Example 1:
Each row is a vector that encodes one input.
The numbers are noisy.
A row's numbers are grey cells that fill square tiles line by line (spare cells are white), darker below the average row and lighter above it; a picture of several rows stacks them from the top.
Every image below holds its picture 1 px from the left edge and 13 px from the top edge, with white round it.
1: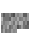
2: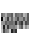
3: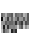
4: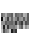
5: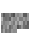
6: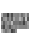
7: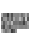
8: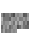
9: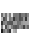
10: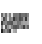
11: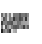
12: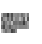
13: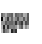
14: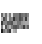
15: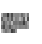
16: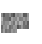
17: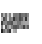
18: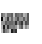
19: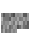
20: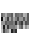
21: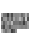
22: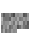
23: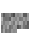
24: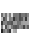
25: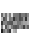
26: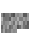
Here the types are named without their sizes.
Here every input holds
a point on a line.
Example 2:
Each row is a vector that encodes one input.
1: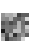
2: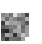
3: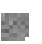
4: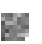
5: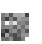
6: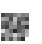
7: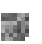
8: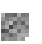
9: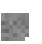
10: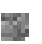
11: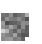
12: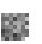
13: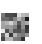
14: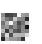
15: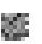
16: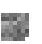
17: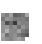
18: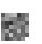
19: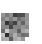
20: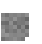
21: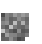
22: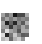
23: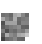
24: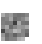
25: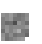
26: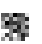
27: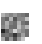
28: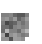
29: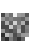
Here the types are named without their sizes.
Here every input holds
a point on a line.
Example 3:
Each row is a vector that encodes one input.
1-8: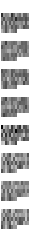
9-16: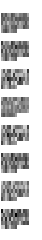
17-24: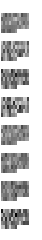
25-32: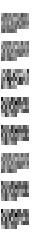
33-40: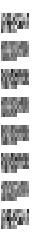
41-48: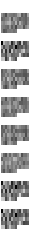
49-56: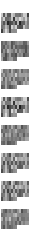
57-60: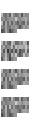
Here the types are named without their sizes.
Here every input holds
a point on a line.
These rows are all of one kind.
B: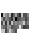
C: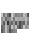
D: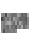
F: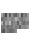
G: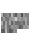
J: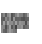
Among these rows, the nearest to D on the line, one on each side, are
F and J.
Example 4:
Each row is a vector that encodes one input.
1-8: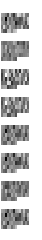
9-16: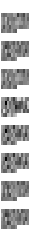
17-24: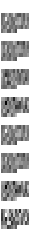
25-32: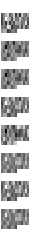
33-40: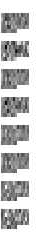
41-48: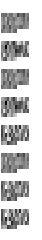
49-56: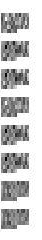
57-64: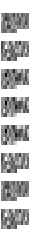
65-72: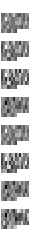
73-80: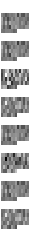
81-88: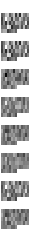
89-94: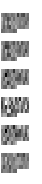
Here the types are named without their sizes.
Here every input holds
a point on a line.
